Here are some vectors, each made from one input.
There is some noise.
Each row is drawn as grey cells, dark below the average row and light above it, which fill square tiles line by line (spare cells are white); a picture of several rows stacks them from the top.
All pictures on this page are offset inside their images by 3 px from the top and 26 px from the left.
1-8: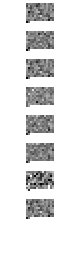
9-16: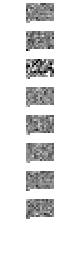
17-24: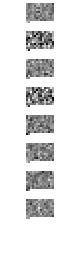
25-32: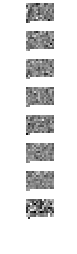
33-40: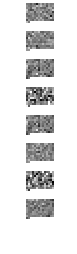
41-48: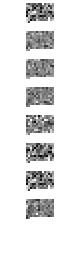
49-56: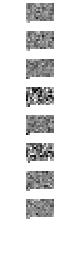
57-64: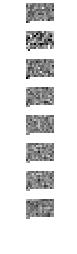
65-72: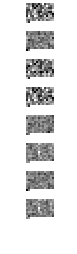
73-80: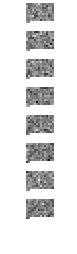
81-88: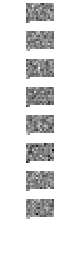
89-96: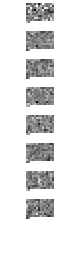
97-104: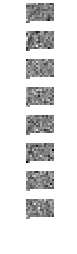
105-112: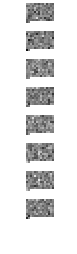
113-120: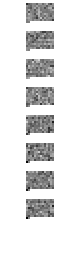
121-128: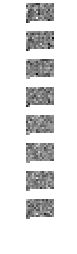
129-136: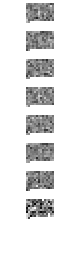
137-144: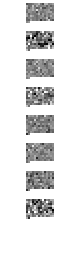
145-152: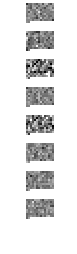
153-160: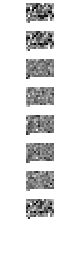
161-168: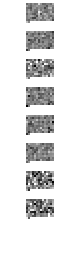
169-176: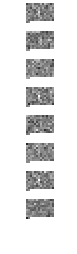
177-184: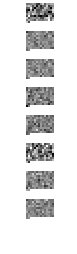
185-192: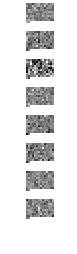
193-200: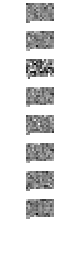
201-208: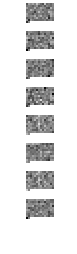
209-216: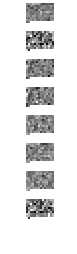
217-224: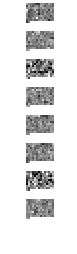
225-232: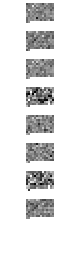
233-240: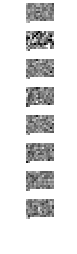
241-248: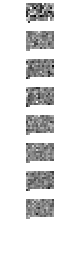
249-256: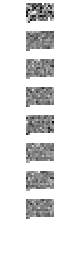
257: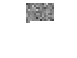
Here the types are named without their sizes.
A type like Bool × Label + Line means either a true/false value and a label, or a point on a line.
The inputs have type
List(Line) + Tree.
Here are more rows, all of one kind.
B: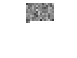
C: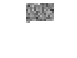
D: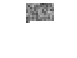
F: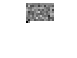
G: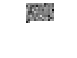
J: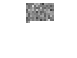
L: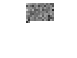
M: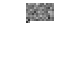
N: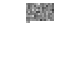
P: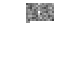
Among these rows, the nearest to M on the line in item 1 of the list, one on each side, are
D and L.
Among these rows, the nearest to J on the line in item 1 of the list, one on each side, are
C and N.
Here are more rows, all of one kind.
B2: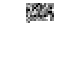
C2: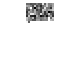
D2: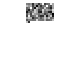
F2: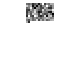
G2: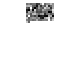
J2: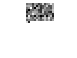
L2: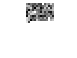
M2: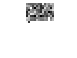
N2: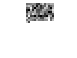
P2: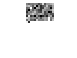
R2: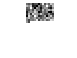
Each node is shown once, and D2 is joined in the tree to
F2 and J2.
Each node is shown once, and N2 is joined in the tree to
B2, G2 and P2.
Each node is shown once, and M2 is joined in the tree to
C2, L2 and P2.
